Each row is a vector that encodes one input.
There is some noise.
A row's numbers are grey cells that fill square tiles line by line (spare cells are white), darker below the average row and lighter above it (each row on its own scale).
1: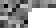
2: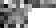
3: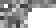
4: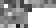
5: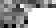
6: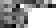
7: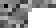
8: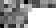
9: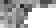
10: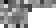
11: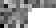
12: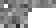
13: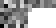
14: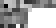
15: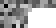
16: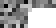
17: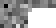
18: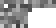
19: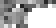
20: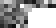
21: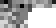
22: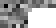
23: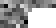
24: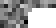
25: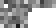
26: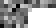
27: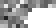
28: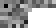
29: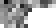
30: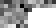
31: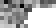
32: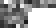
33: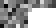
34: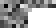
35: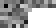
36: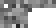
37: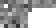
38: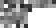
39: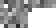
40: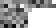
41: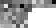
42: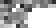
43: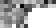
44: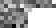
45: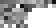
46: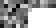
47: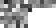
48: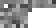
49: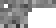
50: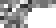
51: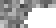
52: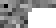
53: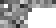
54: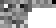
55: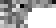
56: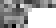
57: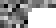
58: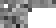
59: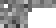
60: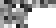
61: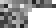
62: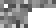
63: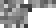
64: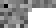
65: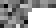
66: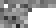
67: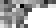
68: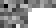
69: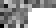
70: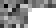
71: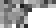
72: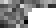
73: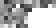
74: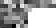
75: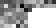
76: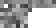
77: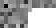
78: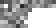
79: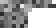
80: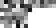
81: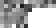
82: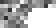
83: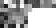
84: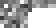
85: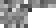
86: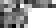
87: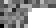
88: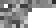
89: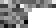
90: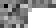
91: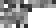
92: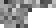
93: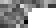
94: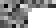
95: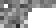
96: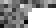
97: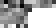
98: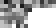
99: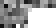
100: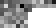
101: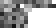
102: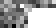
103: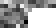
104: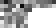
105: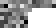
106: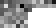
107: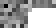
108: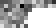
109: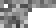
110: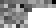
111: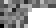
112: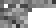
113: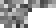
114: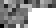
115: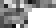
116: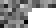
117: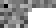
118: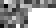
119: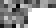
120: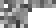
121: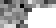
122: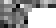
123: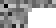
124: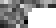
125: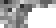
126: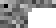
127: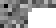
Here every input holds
a point on an 8-point circle, a point on a 7-point line and four true/false values.
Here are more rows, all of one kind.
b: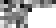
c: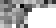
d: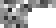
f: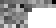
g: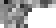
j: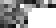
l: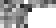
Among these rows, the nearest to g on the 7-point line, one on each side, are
c and j.
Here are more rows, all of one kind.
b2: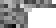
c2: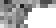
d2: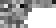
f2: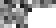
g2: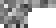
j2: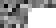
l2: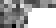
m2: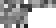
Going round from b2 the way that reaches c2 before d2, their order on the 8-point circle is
b2, g2, m2, f2, c2, j2, d2, l2.
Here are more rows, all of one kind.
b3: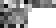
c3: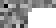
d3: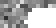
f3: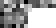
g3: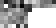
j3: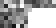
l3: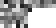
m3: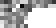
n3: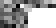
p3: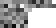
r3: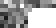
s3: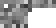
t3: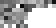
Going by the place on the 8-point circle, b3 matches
f3 and j3.
